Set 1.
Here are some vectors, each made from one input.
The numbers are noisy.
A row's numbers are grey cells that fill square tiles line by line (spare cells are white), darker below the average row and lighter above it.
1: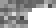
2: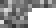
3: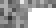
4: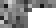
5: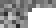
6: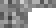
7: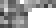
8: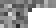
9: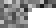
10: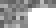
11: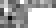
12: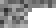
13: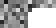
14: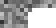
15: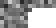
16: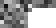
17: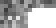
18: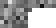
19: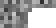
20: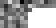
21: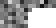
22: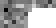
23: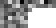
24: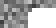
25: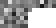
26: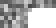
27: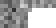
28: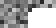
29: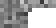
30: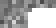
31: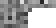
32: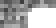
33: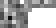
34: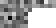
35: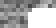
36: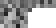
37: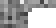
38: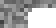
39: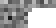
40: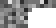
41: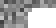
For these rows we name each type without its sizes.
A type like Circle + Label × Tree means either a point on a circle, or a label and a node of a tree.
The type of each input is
Bool × Bool × Bool + Line × Line + Unit.
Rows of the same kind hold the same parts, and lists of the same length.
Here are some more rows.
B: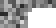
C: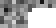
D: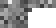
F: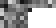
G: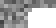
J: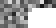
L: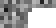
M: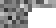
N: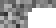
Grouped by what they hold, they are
B, N
C, G, L, M
D, F, J

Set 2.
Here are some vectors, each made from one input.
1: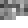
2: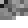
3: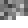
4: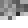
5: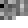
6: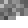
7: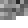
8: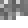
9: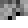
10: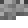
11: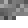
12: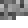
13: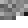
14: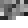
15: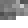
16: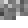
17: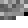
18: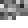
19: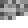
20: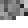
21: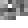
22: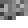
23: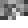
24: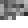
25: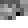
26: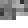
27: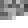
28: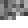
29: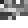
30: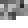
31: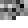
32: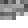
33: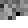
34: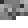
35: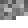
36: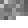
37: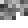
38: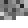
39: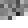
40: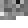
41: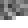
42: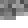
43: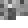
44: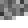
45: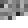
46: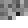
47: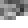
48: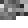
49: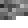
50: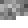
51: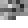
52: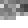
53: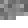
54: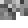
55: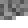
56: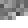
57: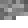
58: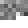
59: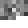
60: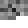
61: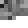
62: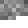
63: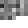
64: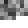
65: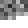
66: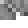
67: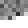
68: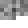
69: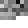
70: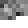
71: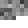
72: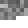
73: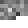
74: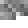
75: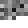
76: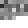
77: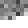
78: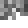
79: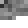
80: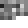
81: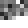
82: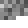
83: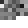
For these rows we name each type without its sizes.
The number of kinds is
2.
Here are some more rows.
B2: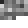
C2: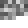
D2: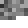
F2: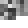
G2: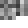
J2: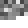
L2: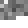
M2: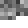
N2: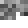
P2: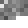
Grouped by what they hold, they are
B2, C2, F2, J2, L2, P2
D2, G2, M2, N2

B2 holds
a point on a line and a node of a tree.
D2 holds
a point on a line.
